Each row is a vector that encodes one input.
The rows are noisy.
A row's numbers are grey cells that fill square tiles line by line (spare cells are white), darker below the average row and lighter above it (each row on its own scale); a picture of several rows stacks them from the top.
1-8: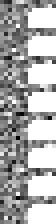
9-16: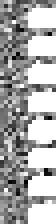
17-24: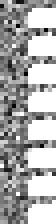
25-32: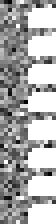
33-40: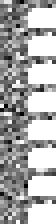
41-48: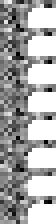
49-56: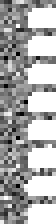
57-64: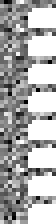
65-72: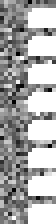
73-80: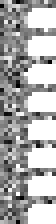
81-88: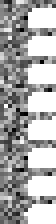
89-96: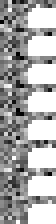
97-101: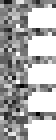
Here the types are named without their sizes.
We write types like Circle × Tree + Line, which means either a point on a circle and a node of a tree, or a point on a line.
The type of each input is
Bool × Label.
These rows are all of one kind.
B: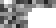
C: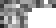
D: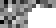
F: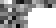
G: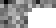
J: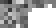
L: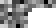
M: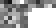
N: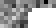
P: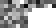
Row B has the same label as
F and P.
